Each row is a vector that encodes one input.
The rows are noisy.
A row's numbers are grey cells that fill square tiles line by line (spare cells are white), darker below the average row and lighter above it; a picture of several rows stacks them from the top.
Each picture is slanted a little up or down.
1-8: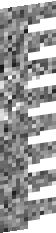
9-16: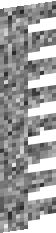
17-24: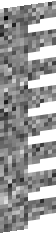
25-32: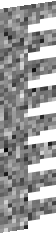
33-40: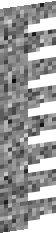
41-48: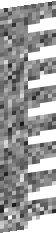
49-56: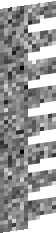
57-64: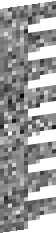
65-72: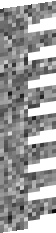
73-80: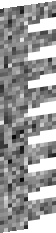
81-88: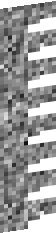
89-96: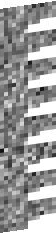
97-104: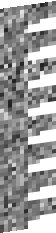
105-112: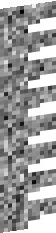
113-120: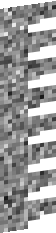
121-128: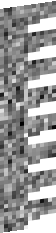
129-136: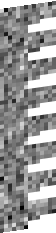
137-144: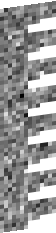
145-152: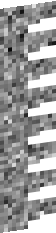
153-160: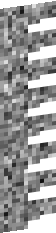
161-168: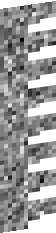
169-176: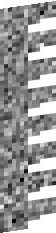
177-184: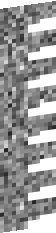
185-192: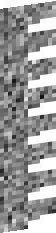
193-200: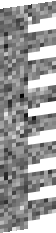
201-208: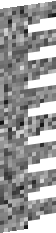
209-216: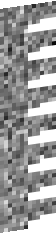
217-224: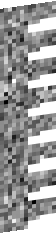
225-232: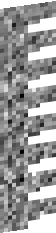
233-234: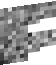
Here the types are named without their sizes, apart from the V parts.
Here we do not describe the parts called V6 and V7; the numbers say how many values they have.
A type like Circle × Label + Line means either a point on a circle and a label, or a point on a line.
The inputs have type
(Circle + V6) × V7 + List(Line).
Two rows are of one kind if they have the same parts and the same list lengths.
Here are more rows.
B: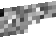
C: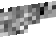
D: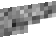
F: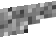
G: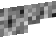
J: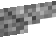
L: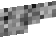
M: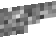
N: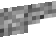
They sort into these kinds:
B
C, F
D, J
G
L, M, N

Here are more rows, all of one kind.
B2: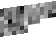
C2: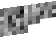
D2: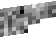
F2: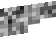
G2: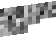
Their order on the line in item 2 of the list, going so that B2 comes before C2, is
B2, F2, D2, C2, G2.
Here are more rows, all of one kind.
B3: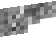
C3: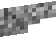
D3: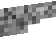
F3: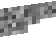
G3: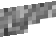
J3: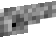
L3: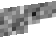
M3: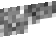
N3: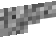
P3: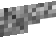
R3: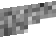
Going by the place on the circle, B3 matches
C3, N3, P3 and R3.
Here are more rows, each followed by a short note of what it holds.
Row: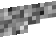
a list of one item
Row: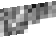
a point on a circle and a value of V7
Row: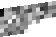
the empty list
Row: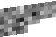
a point on a circle and a value of V7
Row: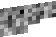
a list of two items
